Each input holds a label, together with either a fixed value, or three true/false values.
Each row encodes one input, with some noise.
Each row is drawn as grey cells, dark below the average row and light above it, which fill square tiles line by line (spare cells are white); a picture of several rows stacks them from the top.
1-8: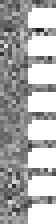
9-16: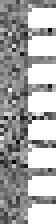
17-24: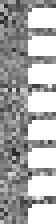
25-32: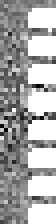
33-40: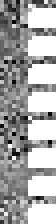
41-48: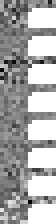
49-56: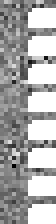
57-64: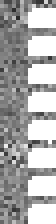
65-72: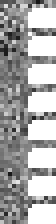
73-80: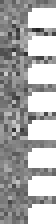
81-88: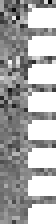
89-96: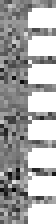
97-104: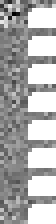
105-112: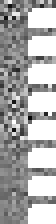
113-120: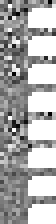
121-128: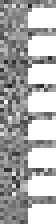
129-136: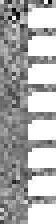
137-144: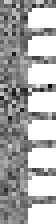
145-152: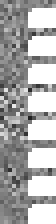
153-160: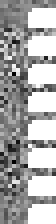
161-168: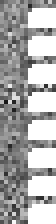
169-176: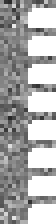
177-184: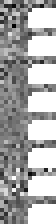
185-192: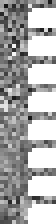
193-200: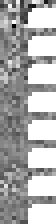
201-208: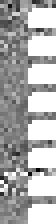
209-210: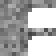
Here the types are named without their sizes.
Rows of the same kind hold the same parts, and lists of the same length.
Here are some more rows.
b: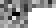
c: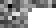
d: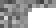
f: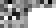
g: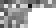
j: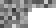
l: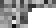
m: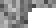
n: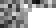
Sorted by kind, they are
b, c, d, f, g, j, l, m
n

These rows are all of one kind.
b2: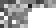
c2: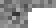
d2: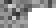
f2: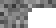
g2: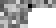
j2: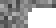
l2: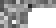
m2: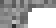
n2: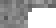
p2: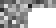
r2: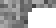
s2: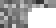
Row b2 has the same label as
f2, l2, m2 and p2.
